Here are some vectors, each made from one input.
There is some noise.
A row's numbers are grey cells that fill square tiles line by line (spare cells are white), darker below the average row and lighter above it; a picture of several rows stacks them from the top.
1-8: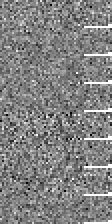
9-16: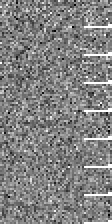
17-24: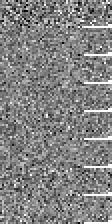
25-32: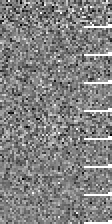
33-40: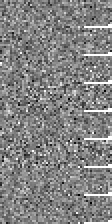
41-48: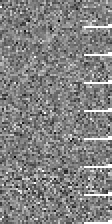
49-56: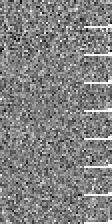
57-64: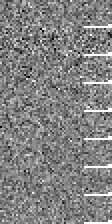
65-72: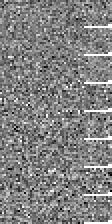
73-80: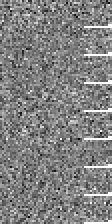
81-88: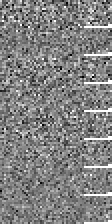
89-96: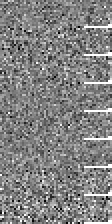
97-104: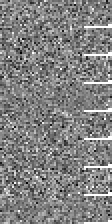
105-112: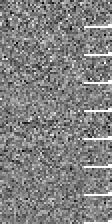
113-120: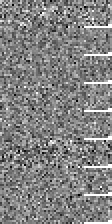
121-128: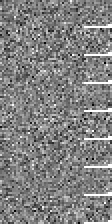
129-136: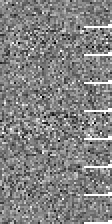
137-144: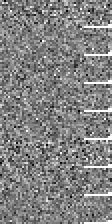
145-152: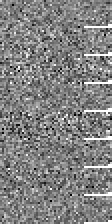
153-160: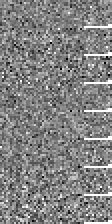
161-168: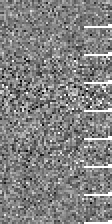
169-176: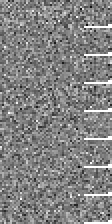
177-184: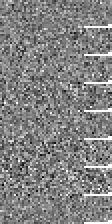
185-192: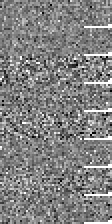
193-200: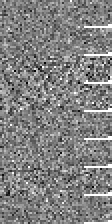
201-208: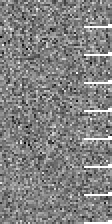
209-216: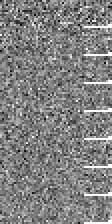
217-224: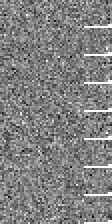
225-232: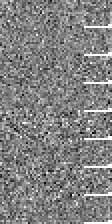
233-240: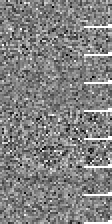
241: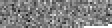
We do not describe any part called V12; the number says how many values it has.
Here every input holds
two labels (each one of 5), a point on a 6-point line and a value of V12.
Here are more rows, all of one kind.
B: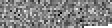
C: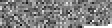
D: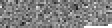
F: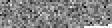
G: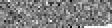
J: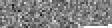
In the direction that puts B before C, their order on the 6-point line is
D, B, G, C, F, J.
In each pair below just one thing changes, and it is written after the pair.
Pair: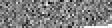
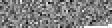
the value of V12
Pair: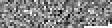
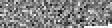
the value of V12
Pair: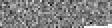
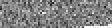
one of the two labels
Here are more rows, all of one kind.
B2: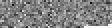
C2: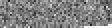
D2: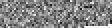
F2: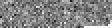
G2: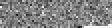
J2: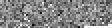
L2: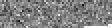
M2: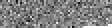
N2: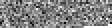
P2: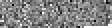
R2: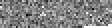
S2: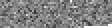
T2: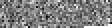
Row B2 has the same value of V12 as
D2, S2 and T2.
